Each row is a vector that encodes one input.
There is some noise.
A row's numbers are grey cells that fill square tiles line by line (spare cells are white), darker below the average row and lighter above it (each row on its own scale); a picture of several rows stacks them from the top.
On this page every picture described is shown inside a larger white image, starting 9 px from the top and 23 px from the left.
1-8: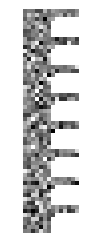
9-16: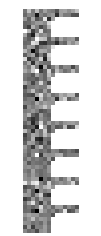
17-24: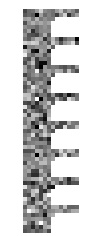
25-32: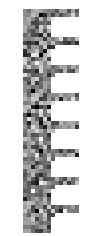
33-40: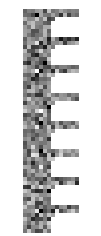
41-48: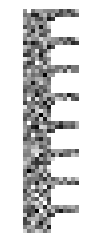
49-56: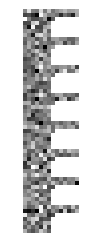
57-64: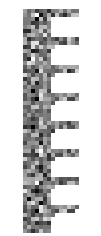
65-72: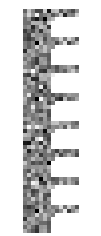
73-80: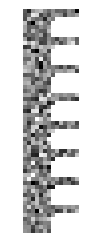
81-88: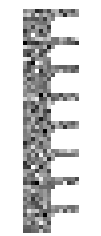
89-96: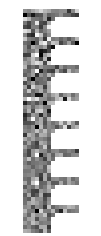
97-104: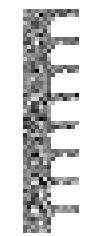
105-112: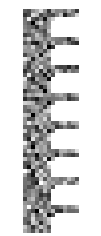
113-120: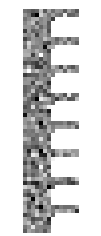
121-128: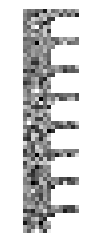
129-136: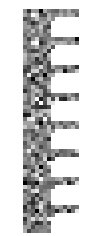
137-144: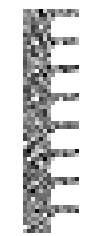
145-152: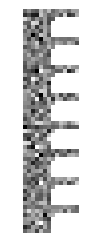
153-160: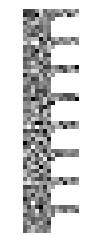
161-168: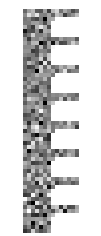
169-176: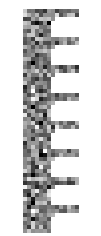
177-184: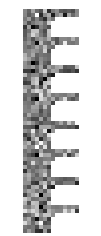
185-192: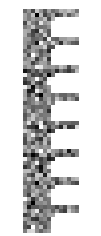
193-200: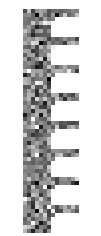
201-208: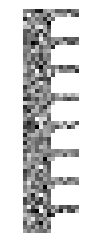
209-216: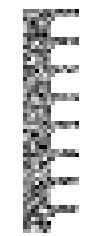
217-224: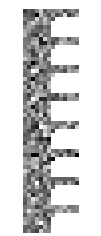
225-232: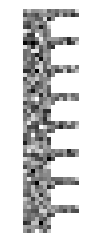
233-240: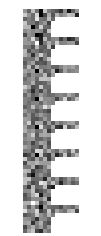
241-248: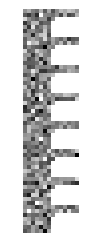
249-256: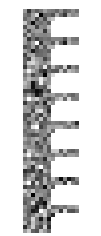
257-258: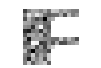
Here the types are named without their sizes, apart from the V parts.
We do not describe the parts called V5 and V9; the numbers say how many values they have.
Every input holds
either a point on a circle and a point on a line, or a true/false value, a value of V5 and a value of V9.
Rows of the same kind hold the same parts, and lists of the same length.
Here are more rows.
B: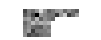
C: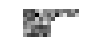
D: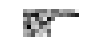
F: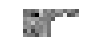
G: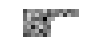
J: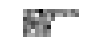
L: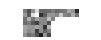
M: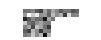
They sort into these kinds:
B, C, D, F
G, J, L, M

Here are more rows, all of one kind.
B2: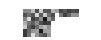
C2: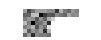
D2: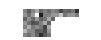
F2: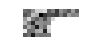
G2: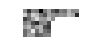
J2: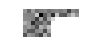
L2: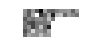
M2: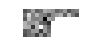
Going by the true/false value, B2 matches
D2 and J2.
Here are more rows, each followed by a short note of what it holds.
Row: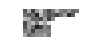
a point on a circle and a point on a line
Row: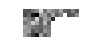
a point on a circle and a point on a line
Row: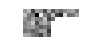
a point on a circle and a point on a line
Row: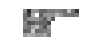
a true/false value, a value of V5 and a value of V9
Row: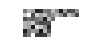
a true/false value, a value of V5 and a value of V9
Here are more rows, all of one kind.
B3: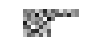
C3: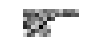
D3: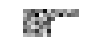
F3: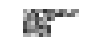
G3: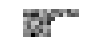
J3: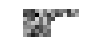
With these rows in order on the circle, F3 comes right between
D3 and G3.
